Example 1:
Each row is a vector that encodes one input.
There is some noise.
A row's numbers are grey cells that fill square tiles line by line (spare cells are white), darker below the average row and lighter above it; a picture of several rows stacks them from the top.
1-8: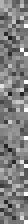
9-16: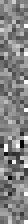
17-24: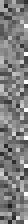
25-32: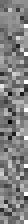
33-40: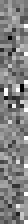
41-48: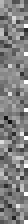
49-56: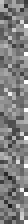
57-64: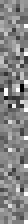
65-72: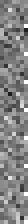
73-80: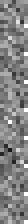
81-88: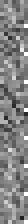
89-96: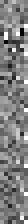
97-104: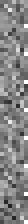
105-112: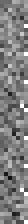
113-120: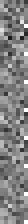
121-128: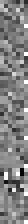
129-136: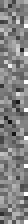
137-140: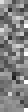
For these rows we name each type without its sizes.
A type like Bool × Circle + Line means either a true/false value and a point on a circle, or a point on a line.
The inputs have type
List(Circle).
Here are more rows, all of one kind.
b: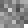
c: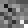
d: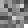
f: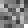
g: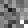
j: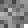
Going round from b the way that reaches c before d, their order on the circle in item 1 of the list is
b, j, g, c, f, d.
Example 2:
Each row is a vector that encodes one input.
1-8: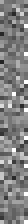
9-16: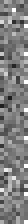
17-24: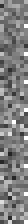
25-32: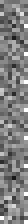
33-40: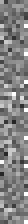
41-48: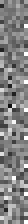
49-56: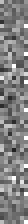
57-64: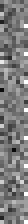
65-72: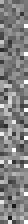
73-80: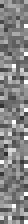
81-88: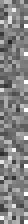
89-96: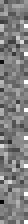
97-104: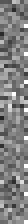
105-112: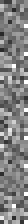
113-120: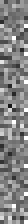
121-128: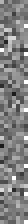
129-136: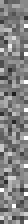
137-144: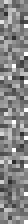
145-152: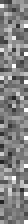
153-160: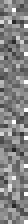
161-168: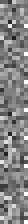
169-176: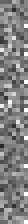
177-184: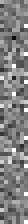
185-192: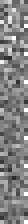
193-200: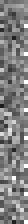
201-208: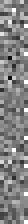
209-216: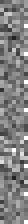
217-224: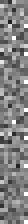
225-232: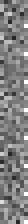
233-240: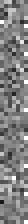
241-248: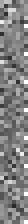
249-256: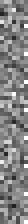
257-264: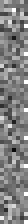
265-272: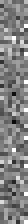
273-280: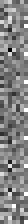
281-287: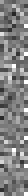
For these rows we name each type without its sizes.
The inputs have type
Bool × (Circle + Unit) + Line.
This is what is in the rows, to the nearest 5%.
About 25% of them hold a point on a line. The rest hold a true/false value, together with either a point on a circle, or a fixed value.
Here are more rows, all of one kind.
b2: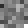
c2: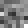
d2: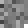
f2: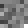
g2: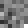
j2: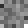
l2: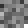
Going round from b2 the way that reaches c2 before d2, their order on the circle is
b2, l2, f2, g2, c2, d2, j2.
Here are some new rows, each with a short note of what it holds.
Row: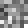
a point on a line
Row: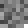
a point on a circle and a true/false value
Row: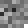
a point on a circle and a true/false value
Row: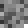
a point on a circle and a true/false value
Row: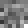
a point on a circle and a true/false value
